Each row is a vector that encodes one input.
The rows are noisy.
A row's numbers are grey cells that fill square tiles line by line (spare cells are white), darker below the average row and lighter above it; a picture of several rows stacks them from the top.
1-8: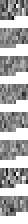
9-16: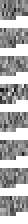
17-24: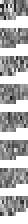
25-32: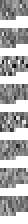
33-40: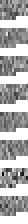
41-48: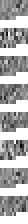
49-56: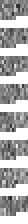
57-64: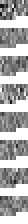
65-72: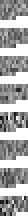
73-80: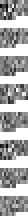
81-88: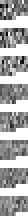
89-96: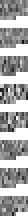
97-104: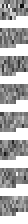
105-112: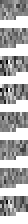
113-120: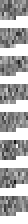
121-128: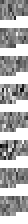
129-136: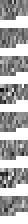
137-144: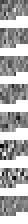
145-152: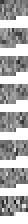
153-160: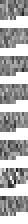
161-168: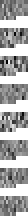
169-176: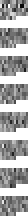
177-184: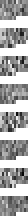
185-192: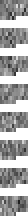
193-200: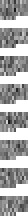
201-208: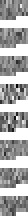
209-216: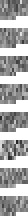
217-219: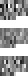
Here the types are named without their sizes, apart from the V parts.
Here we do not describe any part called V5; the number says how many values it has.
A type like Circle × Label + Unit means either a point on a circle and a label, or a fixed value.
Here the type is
((Bool × Bool × Bool + Label) × Tree + V5) × Label × Line.
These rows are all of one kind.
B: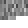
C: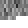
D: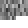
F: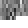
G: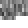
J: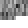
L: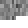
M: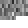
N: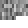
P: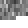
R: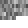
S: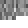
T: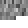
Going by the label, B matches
C, M, P and S.
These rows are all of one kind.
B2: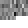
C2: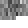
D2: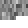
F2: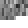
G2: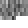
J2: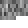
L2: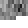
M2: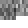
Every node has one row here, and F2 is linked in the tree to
B2 and M2.
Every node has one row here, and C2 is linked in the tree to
G2.
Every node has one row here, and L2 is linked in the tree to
G2.
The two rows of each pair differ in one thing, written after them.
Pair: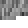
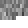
the label
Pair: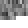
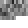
one of the three true/false values
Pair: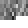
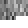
the node of the tree
